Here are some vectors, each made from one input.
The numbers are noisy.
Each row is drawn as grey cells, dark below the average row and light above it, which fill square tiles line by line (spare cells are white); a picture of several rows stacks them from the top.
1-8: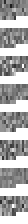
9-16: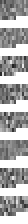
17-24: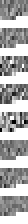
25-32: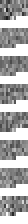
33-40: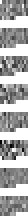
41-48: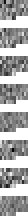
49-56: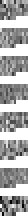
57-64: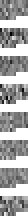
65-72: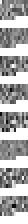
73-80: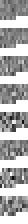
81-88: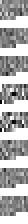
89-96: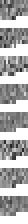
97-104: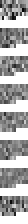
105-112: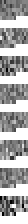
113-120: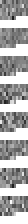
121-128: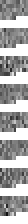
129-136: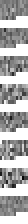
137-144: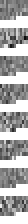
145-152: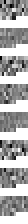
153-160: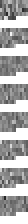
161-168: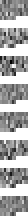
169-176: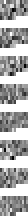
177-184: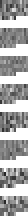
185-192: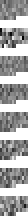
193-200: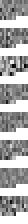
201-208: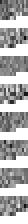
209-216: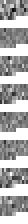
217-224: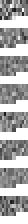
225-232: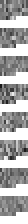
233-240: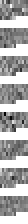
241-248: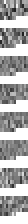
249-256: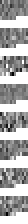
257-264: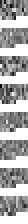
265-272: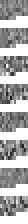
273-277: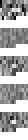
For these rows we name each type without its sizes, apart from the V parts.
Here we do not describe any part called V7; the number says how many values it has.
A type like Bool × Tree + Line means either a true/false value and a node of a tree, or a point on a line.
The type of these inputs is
Line + List(Bool × V7).
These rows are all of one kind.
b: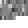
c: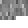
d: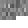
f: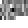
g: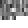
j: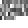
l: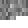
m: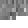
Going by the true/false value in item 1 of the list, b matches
d and f.
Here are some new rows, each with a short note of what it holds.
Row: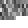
the empty list
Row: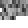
the empty list
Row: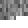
a list of three items
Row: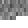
a list of one item
